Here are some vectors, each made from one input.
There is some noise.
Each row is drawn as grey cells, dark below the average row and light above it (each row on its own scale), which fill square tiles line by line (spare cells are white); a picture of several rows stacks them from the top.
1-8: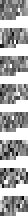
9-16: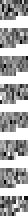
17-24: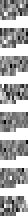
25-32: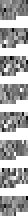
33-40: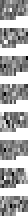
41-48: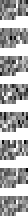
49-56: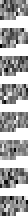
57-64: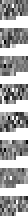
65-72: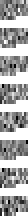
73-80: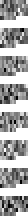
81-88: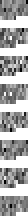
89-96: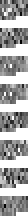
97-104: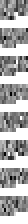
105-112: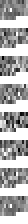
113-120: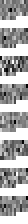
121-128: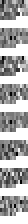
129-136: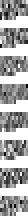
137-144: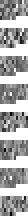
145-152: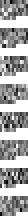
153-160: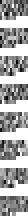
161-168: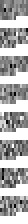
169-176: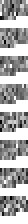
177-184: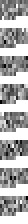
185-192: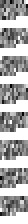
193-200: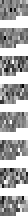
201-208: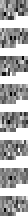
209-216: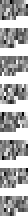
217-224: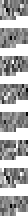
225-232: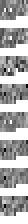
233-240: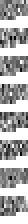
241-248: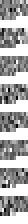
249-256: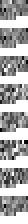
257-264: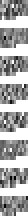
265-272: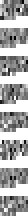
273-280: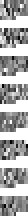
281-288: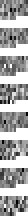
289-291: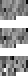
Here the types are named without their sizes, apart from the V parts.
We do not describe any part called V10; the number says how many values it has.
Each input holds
a label, together with either a node of a tree, or a value of V10.
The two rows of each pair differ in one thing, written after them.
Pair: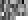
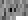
the label
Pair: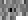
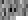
the value of V10
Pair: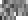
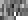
the value of V10
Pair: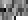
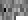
the value of V10
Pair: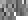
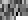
the label
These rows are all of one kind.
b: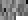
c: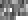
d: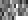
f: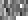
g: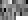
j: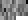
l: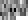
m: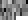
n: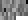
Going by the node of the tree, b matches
c, j and n.
